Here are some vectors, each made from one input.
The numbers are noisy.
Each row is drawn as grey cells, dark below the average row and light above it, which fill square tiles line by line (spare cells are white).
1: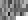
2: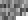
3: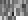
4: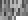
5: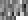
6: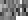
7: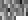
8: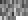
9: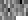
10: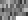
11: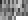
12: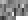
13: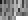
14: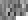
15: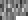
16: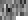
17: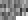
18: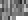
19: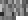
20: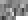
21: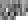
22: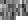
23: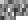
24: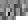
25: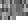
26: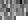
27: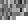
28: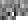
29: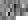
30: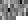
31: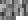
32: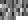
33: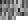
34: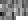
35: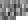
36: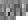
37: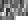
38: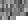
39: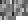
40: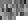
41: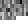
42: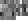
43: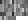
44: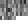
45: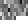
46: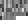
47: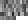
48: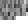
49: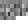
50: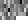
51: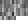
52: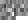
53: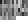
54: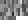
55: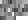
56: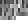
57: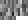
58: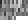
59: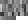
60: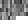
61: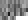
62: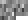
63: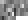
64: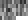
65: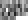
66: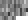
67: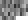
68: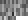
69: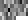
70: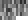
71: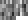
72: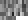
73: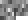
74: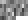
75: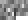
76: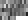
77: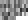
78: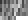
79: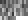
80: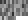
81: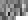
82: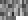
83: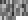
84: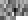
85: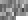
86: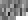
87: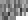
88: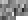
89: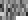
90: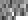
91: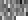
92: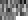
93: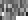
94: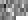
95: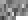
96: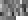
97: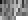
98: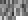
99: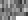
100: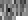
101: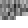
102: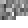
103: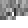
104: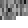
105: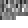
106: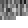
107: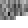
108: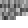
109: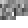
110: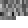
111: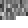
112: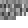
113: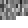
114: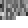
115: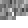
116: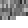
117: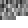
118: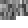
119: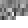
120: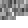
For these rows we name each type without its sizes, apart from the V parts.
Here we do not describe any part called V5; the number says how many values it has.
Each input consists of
either a label, or a point on a line, or a true/false value and a value of V5.
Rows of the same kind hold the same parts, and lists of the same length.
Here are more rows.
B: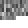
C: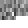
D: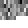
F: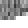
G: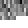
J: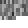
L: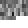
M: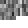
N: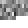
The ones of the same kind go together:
B, D, G
C, F, N
J, L, M

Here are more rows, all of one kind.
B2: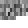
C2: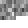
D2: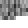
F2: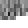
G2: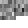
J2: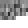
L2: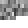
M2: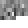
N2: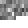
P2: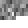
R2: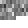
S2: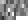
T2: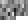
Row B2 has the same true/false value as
D2, F2 and J2.
